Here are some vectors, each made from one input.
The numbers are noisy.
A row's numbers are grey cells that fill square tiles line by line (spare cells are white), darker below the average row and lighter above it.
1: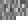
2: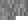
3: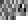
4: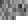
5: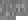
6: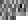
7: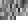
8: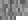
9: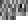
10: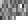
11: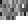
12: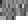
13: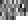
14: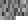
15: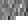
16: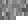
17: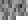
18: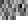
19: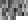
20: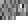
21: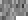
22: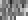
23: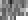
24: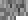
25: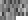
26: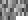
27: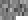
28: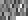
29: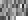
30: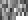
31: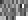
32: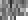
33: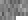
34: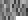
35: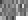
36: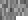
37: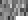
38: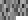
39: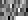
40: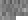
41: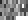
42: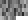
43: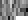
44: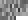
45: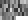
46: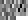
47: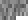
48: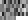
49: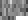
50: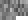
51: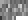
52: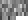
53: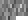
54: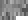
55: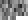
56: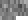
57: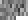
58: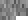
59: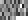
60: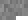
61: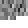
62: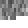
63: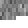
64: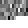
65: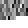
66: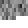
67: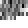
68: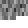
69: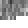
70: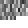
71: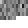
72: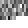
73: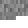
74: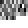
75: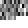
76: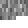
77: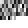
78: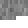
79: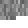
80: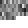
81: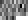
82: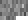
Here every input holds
either one of 8 labels, or a point on a 6-point line.
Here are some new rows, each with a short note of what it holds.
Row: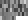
a point on a 6-point line
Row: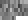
a point on a 6-point line
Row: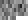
a point on a 6-point line
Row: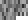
a point on a 6-point line
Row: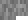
one of 8 labels
